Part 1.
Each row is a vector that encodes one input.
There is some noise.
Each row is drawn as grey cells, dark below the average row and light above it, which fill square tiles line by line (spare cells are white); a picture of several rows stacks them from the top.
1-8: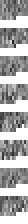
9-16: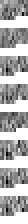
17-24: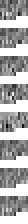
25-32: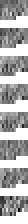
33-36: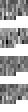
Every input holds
a point on a 5-point line.
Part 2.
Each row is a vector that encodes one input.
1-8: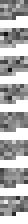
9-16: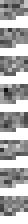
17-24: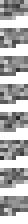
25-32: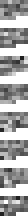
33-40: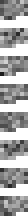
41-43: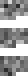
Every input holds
a point on a 5-point line.
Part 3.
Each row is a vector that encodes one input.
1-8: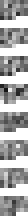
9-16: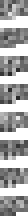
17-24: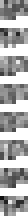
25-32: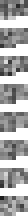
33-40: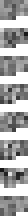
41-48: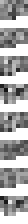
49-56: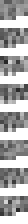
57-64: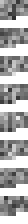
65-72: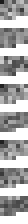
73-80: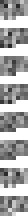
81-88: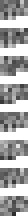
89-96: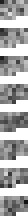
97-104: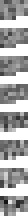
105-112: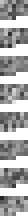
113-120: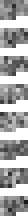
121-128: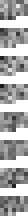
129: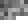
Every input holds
a point on a 4-point line and a point on a 5-point line.
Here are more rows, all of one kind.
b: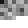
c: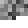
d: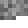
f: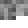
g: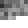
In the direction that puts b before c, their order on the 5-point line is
b, g, d, c, f.
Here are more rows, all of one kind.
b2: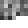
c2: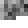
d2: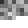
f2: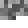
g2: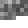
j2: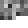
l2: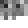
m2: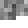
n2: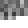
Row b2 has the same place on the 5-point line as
g2 and j2.
